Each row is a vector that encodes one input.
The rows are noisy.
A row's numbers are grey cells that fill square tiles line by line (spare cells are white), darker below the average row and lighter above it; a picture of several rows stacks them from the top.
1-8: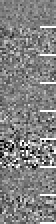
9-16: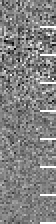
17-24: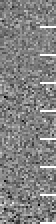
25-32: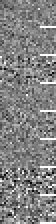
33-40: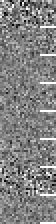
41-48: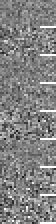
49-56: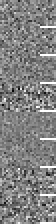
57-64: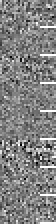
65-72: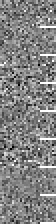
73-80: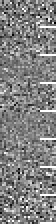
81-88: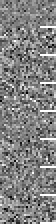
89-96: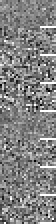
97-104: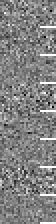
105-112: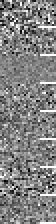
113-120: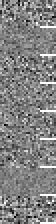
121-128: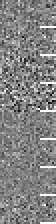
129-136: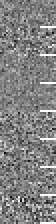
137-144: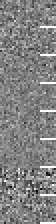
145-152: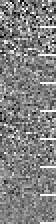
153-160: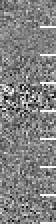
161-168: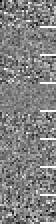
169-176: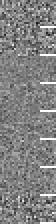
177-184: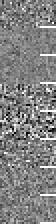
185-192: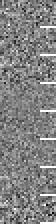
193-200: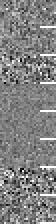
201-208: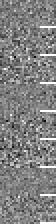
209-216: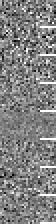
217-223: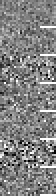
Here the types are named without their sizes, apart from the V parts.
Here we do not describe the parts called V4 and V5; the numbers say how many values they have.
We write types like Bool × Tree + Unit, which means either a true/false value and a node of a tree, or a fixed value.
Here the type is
((Circle + Unit) × Line + V4) × V5.
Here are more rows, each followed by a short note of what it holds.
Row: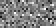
a value of V4 and a value of V5
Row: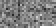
a value of V4 and a value of V5
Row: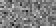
a point on a line and a value of V5
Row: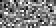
a value of V4 and a value of V5
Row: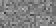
a point on a circle, a point on a line and a value of V5
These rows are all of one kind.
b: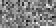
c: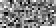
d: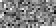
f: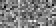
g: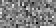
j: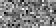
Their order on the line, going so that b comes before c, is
g, d, f, b, j, c.
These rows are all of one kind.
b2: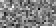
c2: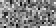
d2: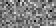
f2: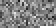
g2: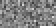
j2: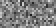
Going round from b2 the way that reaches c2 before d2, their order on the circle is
b2, f2, j2, c2, g2, d2.
